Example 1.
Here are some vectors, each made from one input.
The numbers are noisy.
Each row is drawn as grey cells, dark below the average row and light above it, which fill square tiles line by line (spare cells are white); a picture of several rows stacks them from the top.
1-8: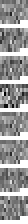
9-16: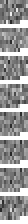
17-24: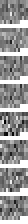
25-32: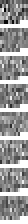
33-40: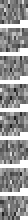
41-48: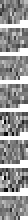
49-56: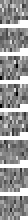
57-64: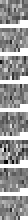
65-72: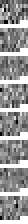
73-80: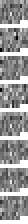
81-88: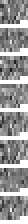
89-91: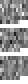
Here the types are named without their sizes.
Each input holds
either a fixed value, or a node of a tree.
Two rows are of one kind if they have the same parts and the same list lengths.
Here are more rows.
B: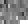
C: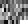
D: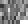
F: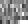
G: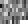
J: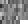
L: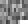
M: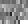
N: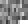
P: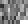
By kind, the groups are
B, D, F, G, J, L, M, N, P
C

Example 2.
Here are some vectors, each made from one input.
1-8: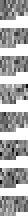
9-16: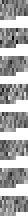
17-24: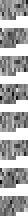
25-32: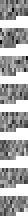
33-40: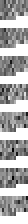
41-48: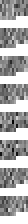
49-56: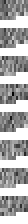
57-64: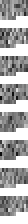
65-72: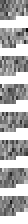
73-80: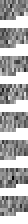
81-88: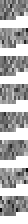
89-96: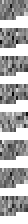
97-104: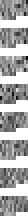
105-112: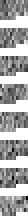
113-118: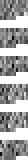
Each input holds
a point on a 20-point line.
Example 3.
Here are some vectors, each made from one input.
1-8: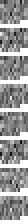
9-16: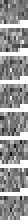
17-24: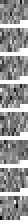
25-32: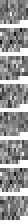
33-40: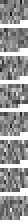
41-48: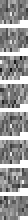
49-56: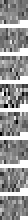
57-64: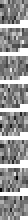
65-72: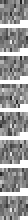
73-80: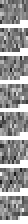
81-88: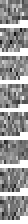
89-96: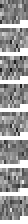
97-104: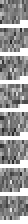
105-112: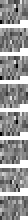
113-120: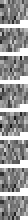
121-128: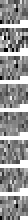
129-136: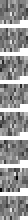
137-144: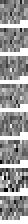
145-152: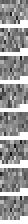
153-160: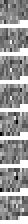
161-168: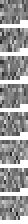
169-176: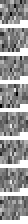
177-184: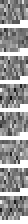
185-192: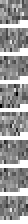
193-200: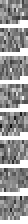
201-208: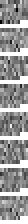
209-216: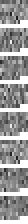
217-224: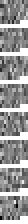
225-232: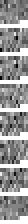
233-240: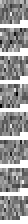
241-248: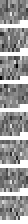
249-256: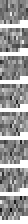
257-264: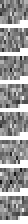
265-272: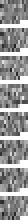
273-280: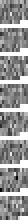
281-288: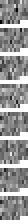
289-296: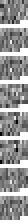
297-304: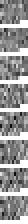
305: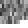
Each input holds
either a fixed value, or a node of a 12-node tree.
